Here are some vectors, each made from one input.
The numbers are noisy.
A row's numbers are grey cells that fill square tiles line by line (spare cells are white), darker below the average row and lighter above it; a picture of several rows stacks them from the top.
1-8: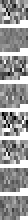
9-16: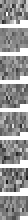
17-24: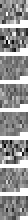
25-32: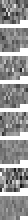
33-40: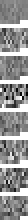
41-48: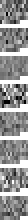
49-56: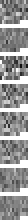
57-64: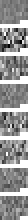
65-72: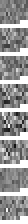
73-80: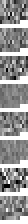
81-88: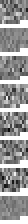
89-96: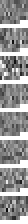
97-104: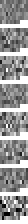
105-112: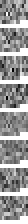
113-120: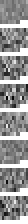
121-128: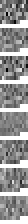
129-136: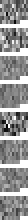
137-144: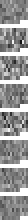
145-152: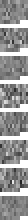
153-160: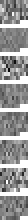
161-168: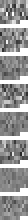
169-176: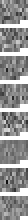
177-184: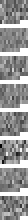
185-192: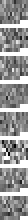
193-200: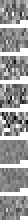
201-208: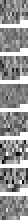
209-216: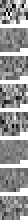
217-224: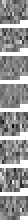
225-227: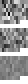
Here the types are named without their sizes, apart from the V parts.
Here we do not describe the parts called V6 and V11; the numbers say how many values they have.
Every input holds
either a fixed value, or a point on each of two lines, a true/false value, a value of V6 and a value of V11.
